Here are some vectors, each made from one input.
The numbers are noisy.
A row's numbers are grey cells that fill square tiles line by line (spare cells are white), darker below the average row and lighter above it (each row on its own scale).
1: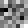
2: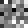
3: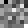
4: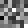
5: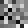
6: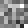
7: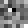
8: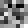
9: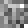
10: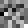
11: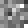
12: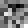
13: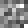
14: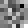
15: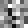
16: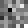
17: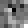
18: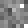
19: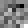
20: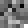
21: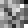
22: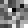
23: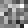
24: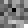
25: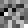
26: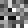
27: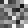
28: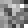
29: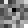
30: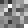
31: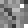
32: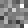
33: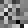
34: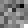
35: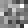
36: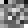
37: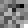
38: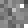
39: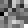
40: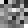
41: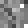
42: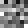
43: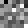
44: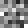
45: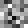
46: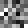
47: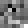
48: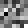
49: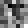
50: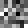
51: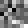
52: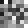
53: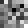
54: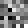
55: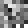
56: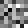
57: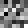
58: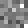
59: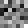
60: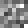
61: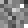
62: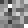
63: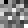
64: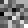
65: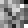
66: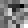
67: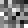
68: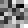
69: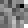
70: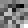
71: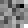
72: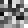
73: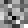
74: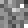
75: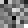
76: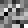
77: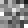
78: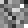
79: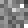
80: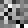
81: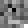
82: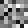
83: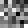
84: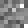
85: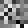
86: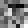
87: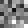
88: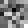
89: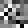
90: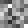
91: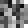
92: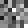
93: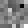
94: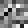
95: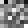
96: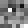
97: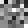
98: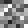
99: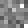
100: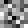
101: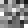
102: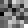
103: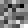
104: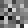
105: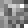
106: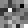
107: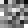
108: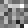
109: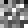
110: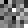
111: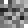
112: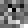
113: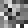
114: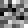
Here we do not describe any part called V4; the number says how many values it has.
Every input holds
either a point on a 10-point circle and a value of V4, or a fixed value, or three true/false values.
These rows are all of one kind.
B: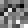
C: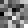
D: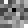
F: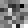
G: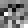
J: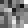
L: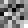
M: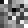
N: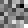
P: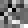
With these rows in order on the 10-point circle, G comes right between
C and L.
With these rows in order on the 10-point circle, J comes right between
D and N.
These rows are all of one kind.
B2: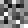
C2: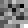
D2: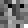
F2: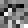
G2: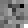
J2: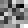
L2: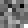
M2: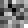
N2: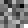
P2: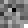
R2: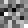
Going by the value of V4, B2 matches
J2 and N2.
